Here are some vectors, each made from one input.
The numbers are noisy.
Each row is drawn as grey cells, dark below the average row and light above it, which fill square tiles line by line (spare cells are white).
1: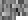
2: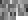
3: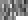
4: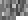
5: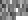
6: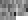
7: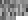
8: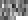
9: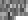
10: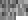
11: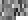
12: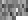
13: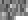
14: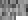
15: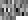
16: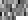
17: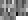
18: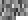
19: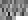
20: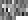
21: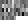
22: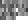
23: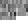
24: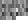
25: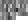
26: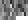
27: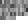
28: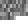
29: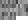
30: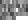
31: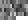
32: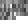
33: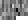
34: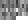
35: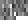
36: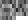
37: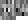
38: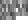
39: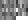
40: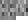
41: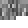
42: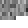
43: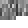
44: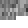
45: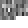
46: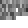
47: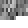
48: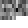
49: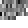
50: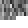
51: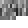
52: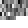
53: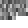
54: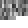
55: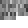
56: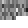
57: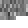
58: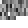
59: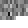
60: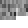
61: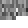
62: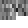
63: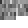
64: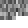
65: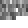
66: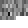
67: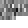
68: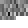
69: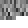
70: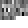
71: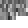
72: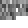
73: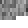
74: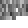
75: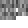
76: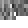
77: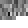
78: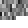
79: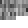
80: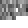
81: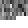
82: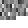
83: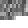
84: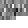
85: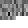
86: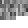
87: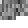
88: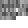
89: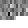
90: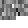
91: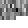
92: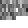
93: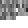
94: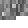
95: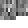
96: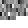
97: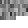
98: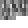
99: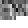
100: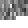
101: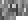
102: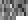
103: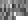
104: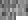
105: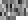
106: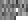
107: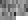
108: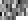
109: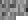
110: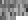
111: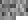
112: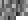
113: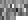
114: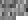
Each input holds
one of 5 labels and a true/false value, together with either a fixed value, or a node of an 8-node tree.
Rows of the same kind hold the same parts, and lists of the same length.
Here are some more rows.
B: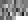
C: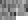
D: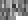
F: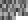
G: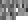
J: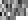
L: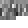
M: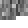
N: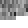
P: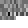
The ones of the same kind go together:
B, D, F, J, L, M, P
C, G, N

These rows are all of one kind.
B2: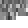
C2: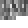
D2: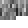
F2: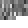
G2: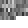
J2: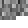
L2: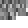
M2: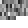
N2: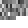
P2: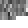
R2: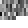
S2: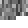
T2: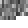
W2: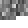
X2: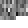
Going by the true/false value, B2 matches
C2, L2, M2 and N2.
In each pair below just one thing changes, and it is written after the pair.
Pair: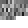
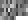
the true/false value
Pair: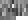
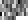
the node of the tree
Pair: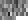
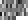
the node of the tree
